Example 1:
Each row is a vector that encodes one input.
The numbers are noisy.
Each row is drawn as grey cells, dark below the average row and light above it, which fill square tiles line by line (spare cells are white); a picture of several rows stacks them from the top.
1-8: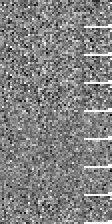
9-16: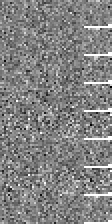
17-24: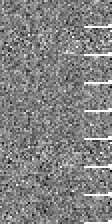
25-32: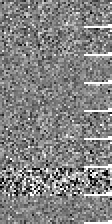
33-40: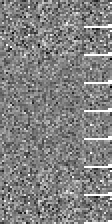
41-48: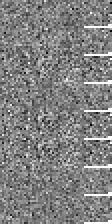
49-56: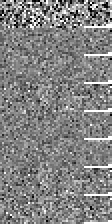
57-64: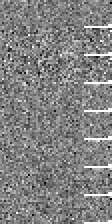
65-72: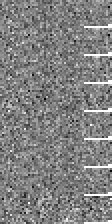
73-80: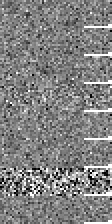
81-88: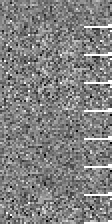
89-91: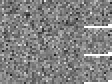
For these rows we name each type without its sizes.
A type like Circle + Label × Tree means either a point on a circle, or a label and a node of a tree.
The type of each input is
List(Line × Line).
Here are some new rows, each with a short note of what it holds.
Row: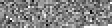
a list of one item
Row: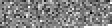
a list of one item
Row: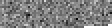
a list of two items
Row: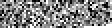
the empty list
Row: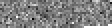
a list of two items
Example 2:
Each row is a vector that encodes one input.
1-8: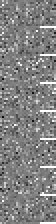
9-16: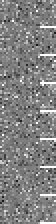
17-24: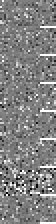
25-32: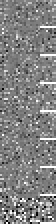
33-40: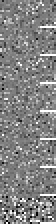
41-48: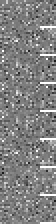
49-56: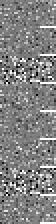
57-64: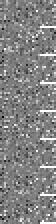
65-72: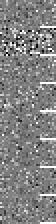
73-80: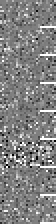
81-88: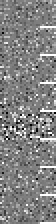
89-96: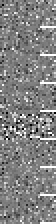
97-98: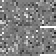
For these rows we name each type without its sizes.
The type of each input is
Bool × Line × Line + Unit.
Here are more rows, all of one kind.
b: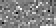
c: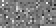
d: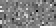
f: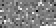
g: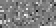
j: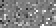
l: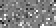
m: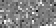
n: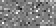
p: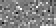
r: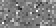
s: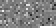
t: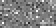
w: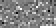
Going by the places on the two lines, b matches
l, p and w.
